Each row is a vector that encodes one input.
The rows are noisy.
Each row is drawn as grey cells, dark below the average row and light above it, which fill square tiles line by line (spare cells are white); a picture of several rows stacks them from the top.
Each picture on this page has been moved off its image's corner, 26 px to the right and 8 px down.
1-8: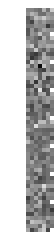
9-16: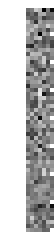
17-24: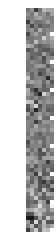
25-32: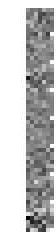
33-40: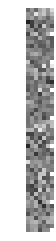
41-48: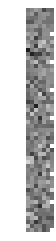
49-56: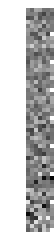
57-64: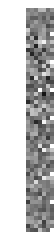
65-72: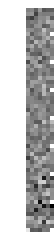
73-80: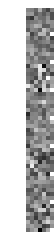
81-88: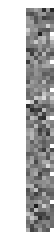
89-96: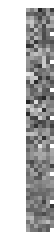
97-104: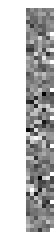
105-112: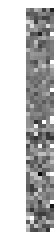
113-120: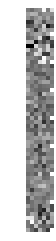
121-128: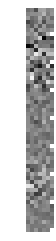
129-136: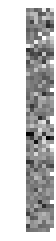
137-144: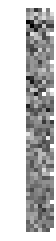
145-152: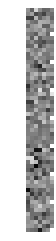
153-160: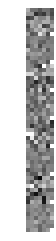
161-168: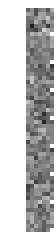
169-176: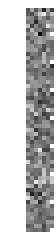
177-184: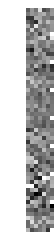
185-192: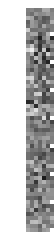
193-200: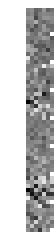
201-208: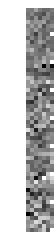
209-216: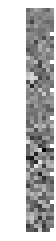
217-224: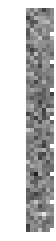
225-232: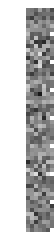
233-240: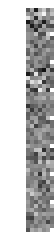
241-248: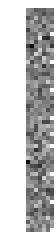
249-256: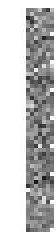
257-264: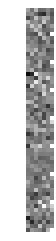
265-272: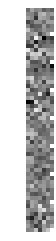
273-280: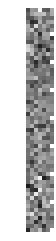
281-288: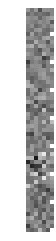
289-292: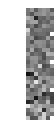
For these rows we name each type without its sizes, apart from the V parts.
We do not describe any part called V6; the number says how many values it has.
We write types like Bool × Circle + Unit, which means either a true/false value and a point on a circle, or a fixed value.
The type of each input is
Line × List(Line + V6).
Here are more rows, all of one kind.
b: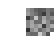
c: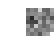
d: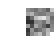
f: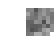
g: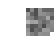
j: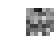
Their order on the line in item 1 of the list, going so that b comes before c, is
f, d, b, c, j, g.
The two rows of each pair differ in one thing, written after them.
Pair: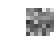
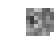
the value of V6 in item 2 of the list
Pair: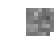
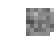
the place on the line in item 1 of the list
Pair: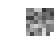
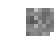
the place on the line
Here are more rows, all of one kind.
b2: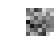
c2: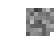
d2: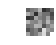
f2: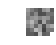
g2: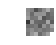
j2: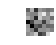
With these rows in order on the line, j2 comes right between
d2 and g2.
